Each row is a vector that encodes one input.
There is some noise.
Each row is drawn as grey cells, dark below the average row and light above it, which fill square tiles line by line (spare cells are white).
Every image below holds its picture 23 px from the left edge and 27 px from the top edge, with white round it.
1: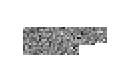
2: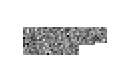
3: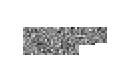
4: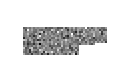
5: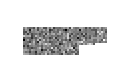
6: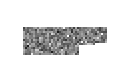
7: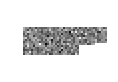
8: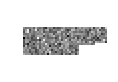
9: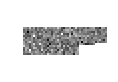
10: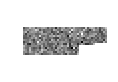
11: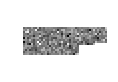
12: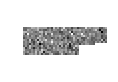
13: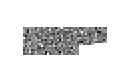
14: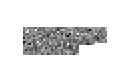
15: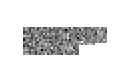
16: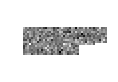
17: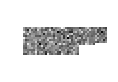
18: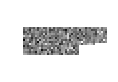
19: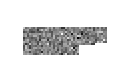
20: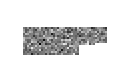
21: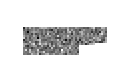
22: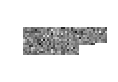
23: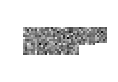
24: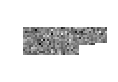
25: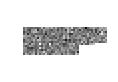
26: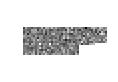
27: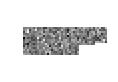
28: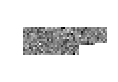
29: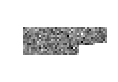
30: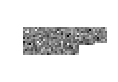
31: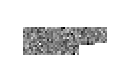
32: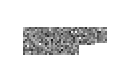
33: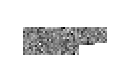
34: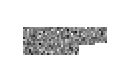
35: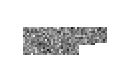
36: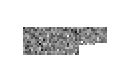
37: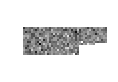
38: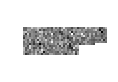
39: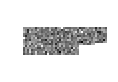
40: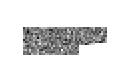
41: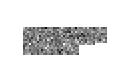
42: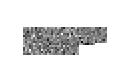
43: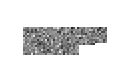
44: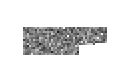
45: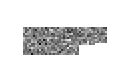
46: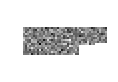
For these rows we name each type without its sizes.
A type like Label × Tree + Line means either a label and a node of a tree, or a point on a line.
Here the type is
Circle × Label.
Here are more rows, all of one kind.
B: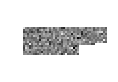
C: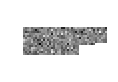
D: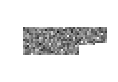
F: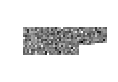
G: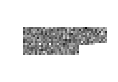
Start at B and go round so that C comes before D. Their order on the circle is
B, C, D, F, G.
